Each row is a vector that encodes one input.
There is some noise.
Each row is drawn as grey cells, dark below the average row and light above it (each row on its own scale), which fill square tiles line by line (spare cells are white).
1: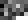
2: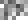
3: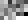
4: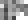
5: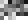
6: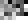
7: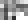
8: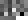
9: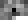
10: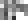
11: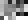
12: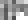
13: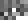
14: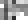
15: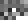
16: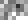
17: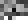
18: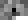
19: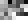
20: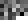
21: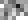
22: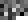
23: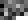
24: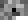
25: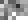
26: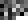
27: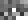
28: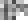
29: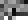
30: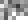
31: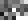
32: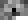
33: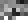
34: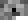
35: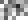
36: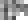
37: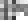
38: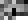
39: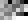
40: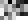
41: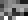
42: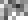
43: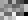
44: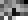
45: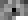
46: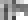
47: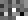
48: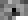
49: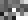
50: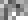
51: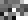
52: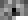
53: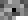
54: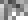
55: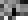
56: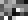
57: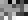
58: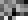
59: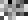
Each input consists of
a point on a 5-point line and a true/false value.
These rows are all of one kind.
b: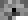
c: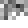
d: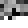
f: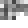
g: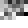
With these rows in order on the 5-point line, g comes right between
c and d.
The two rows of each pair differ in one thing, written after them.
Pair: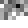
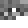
the true/false value
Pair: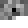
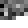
the true/false value
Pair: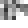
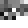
the true/false value
